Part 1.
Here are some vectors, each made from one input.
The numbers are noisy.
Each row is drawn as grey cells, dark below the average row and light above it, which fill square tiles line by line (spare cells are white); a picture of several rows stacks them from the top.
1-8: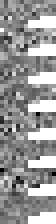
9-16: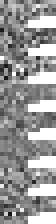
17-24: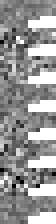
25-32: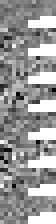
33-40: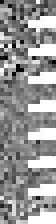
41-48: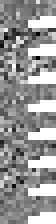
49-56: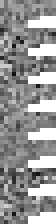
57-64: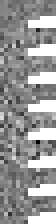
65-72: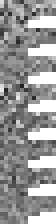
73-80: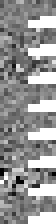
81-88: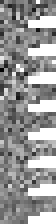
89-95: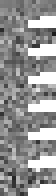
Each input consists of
a point on an 11-point circle and a true/false value.
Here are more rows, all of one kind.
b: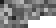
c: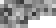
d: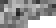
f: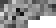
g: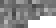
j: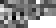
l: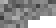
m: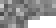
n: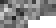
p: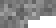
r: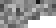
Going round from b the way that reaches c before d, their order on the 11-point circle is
b, f, c, n, p, l, j, m, d, r, g.
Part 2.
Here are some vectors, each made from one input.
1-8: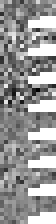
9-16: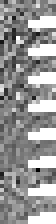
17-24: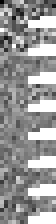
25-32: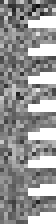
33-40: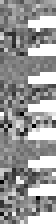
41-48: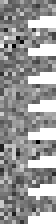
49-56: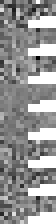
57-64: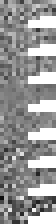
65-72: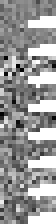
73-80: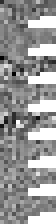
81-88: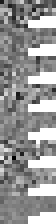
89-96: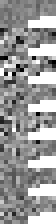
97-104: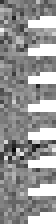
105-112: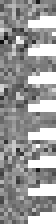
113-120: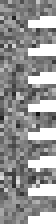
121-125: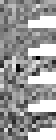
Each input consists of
either a point on an 11-point circle and a true/false value, or a fixed value.
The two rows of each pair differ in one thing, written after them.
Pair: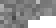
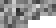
the place on the 11-point circle
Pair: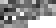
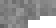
the true/false value
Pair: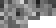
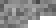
the true/false value
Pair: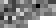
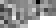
the true/false value
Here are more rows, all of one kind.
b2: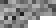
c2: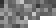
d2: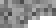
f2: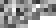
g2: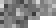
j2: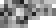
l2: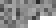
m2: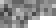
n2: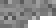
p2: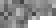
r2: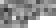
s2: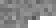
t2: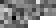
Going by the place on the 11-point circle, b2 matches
c2, d2, m2 and n2.
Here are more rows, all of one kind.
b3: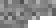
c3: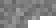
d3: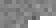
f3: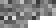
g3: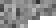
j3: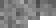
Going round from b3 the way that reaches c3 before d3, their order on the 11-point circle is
b3, j3, c3, d3, f3, g3.
